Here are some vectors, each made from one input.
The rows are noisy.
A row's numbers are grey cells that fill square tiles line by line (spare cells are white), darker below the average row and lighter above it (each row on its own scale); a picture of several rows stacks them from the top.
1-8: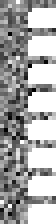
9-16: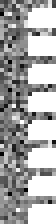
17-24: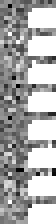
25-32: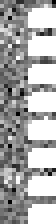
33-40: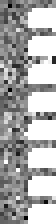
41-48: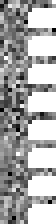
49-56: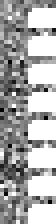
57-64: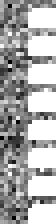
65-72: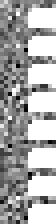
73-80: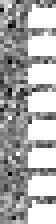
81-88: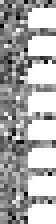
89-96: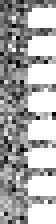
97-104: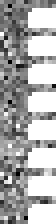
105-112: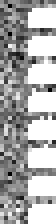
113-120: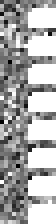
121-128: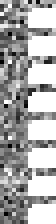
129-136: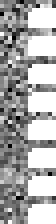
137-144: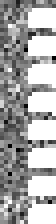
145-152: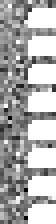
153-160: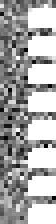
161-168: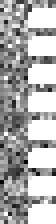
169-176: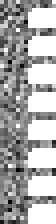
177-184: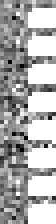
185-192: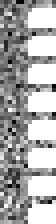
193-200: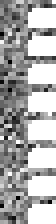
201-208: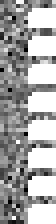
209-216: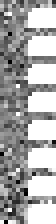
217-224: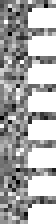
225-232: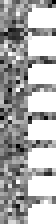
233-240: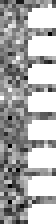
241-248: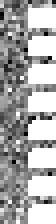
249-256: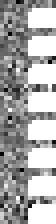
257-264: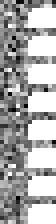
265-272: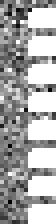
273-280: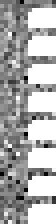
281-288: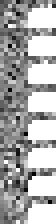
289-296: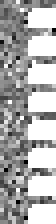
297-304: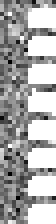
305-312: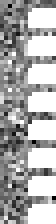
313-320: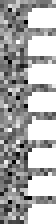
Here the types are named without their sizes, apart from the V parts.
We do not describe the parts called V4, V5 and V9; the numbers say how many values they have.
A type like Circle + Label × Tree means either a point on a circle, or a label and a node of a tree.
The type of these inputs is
Bool × Bool × Bool × Bool × Circle × Line × V4 × V5 × V9.
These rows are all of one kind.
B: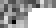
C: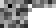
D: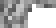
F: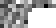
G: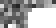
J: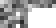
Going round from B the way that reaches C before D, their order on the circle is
B, J, C, G, F, D.
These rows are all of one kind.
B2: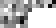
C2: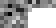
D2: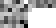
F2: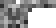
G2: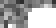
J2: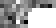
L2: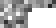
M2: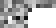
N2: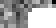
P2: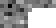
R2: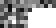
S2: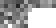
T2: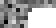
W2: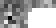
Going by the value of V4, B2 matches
D2, L2 and M2.
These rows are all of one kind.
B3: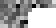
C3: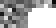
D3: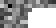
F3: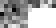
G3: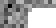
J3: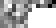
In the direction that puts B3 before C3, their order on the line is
G3, F3, J3, B3, C3, D3.
